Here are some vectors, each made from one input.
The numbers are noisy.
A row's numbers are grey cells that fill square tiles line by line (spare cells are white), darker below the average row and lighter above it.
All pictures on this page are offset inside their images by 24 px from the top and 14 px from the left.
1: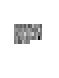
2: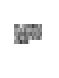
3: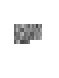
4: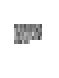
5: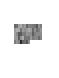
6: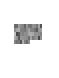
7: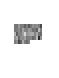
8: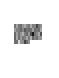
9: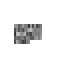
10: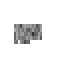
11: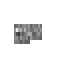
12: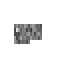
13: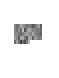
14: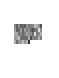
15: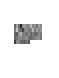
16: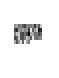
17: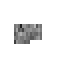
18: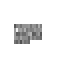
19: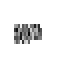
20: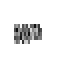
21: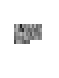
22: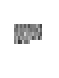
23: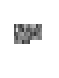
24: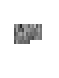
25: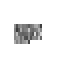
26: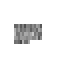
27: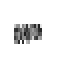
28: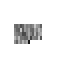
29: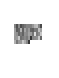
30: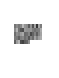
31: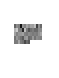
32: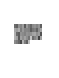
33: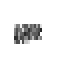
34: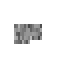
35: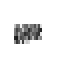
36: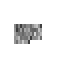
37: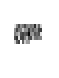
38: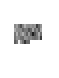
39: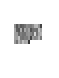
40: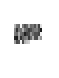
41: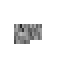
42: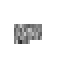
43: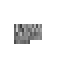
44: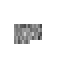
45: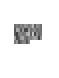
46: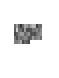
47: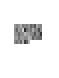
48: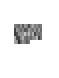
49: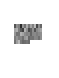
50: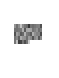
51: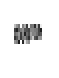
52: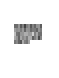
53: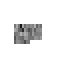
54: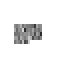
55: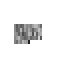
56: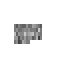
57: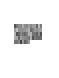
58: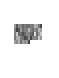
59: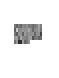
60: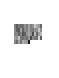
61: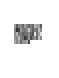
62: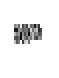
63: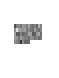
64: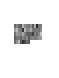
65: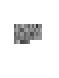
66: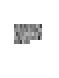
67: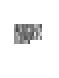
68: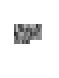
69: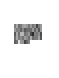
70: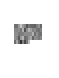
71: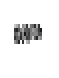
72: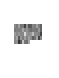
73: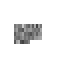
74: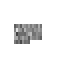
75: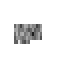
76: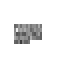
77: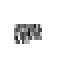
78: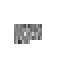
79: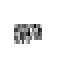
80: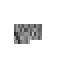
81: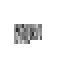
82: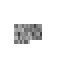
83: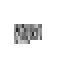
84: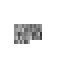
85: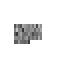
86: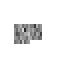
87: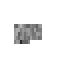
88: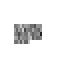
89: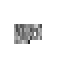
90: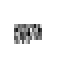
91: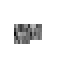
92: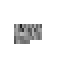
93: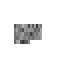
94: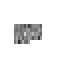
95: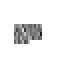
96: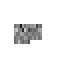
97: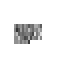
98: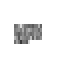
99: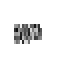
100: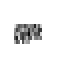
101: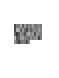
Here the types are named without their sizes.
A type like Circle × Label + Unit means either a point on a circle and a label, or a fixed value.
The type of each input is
Circle + Label × List(Line).
